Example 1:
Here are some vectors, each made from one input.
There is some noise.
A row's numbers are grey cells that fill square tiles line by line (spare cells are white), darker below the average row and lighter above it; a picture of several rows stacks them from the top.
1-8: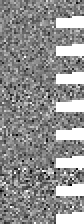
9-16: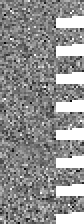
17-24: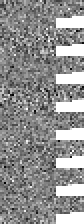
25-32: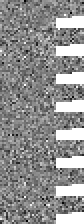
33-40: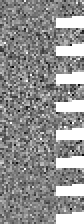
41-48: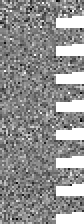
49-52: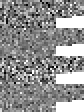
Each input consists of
one of 5 labels and a node of a 7-node tree.
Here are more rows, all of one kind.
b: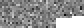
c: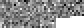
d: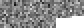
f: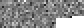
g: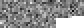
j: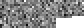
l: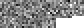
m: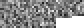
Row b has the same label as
c and m.
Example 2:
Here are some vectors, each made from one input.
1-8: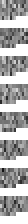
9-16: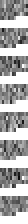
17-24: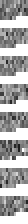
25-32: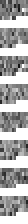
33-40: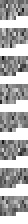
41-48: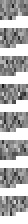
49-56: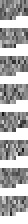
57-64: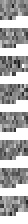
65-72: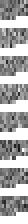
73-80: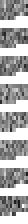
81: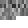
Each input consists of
one of 10 labels and a true/false value.
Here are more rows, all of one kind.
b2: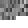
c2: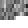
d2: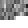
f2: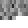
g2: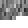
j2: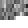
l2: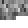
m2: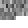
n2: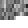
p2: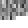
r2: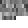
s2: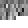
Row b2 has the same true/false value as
r2 and s2.
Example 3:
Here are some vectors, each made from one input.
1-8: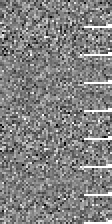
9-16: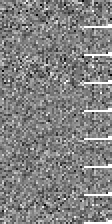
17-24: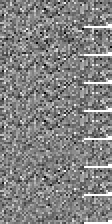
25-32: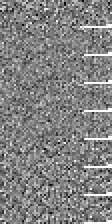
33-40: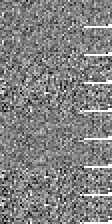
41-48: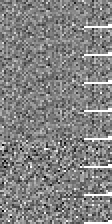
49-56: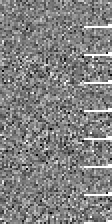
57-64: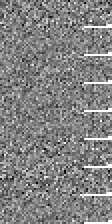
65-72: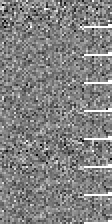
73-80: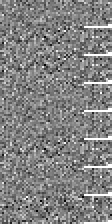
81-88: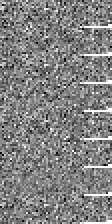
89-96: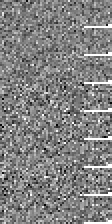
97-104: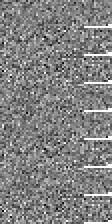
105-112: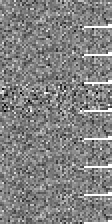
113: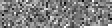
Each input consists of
either a point on an 8-point line, or three true/false values.
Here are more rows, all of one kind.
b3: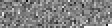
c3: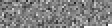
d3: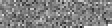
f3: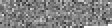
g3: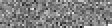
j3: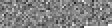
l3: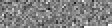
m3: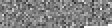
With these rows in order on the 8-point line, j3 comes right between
l3 and m3.
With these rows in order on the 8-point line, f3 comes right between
d3 and m3.
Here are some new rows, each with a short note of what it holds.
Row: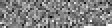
three true/false values
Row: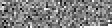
three true/false values
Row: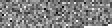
three true/false values
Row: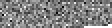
three true/false values
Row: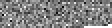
three true/false values
